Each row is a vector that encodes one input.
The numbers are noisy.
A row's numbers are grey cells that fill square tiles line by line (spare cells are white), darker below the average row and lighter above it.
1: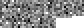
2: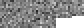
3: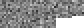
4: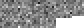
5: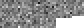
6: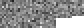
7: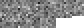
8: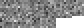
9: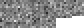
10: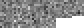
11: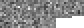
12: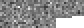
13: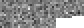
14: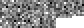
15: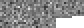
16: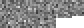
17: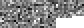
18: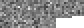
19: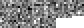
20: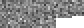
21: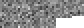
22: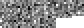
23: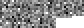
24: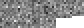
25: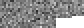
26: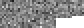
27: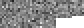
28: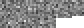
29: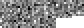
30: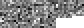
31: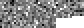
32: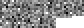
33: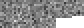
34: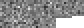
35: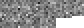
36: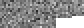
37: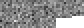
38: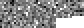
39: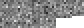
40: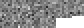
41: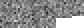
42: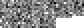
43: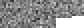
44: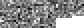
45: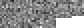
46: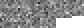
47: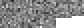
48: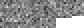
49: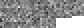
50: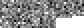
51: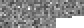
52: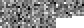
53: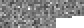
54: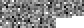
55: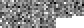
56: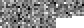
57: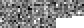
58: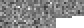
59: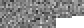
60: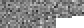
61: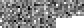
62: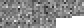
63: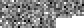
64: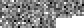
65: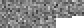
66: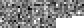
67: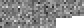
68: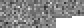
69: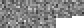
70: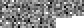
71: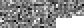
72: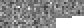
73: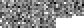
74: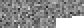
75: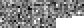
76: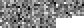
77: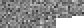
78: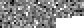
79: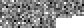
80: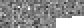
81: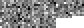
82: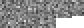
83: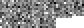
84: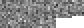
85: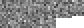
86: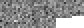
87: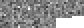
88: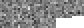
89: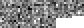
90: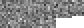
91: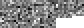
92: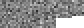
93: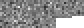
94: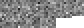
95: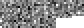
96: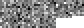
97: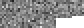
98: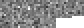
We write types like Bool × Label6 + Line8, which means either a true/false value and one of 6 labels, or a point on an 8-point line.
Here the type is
Line7 + List2(Line5).
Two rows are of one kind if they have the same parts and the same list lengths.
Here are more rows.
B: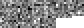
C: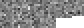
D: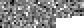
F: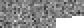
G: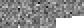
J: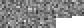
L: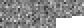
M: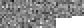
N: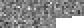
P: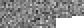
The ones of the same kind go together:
B
C, F, G, L, N
D
J, M, P

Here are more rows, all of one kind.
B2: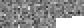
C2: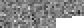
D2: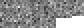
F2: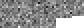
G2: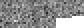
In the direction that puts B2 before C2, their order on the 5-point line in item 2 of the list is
B2, F2, C2, D2, G2.
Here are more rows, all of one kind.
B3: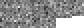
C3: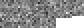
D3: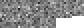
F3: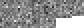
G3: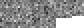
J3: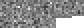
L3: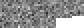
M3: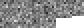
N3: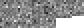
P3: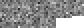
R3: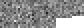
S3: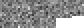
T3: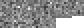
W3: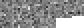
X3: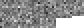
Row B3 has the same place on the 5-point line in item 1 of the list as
C3, D3, G3 and P3.
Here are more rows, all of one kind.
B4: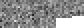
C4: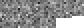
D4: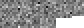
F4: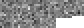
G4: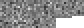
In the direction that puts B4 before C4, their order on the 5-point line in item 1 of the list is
G4, F4, B4, C4, D4.
